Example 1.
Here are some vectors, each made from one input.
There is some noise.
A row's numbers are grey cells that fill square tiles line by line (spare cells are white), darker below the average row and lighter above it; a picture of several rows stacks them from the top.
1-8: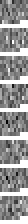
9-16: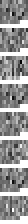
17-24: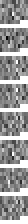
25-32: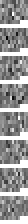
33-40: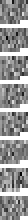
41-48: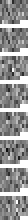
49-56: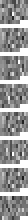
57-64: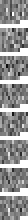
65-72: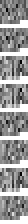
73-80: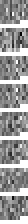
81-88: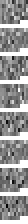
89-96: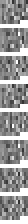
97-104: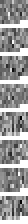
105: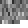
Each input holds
either a point on a 16-point circle, or a fixed value.
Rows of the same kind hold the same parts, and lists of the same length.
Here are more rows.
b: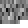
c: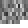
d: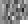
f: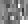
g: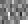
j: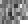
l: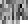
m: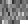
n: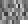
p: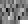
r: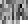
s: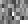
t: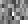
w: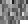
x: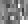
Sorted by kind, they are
b, c, d, f, g, j, m, n, p, s, t, w, x
l, r

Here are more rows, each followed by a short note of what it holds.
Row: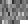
a point on a 16-point circle
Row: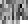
a fixed value
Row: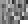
a point on a 16-point circle
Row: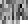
a fixed value
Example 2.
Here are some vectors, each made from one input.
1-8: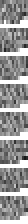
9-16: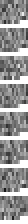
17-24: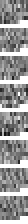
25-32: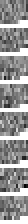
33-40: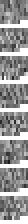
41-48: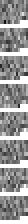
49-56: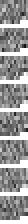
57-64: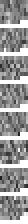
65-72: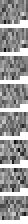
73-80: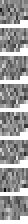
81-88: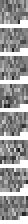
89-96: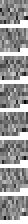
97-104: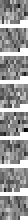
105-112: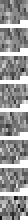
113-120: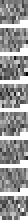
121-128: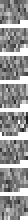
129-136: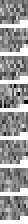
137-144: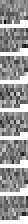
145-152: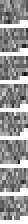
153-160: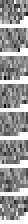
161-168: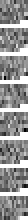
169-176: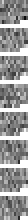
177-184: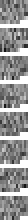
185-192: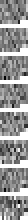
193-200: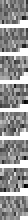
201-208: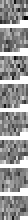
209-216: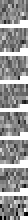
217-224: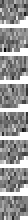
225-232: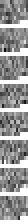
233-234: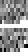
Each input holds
four true/false values.
